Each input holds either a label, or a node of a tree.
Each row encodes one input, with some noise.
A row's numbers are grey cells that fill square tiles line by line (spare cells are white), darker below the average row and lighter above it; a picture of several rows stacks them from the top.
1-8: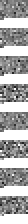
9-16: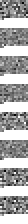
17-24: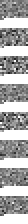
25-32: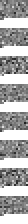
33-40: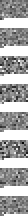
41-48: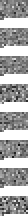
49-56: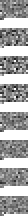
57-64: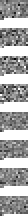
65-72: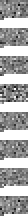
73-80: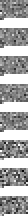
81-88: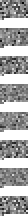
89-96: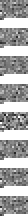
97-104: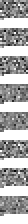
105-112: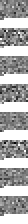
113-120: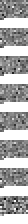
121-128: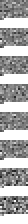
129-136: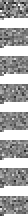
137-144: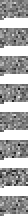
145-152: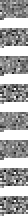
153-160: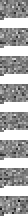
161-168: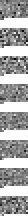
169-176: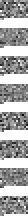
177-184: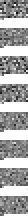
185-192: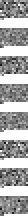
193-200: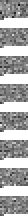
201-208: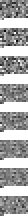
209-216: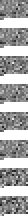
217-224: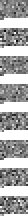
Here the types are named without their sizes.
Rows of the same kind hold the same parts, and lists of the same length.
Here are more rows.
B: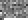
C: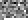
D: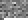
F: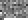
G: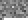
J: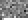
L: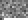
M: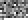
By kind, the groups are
B, D, F, G, J, L
C, M

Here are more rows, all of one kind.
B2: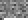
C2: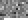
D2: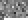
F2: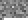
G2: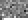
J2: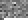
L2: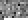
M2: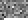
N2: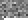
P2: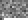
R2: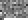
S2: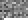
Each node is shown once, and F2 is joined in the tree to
B2, D2 and P2.
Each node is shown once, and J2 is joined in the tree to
B2, N2 and S2.
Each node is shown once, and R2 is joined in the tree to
B2.
